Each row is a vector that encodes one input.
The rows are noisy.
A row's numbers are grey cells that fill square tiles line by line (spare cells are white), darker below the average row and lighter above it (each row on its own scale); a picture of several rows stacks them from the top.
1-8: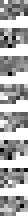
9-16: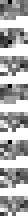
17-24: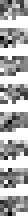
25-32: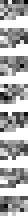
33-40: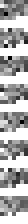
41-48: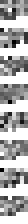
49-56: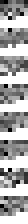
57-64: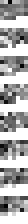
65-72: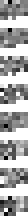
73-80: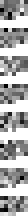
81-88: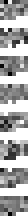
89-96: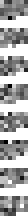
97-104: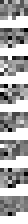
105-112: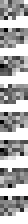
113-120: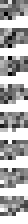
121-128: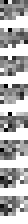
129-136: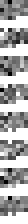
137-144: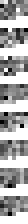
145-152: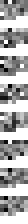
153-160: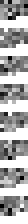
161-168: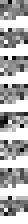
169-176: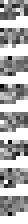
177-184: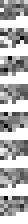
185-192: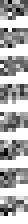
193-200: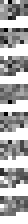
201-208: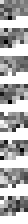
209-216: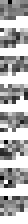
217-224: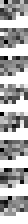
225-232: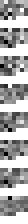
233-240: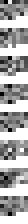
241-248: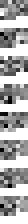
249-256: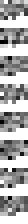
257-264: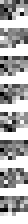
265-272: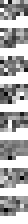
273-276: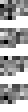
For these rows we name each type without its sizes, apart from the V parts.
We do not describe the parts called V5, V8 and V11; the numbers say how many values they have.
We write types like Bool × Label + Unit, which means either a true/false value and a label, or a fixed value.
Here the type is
Bool × Line × V5 + (Tree + V8) × V11.
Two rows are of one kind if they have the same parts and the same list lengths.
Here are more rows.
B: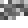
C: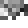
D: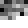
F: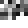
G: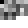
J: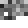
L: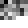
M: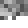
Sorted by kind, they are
B, D, J
C, L, M
F, G

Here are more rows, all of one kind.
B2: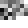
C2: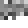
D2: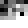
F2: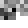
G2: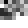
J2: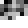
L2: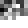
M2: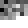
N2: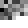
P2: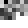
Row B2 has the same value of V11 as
C2 and G2.
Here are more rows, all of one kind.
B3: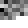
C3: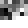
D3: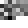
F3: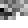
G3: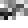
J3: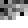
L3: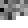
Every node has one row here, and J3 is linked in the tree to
C3 and F3.
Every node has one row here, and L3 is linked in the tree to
B3 and F3.
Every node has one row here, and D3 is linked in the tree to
G3.
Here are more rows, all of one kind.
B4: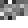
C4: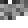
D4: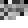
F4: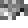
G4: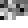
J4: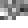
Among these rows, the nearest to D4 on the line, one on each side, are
G4 and J4.
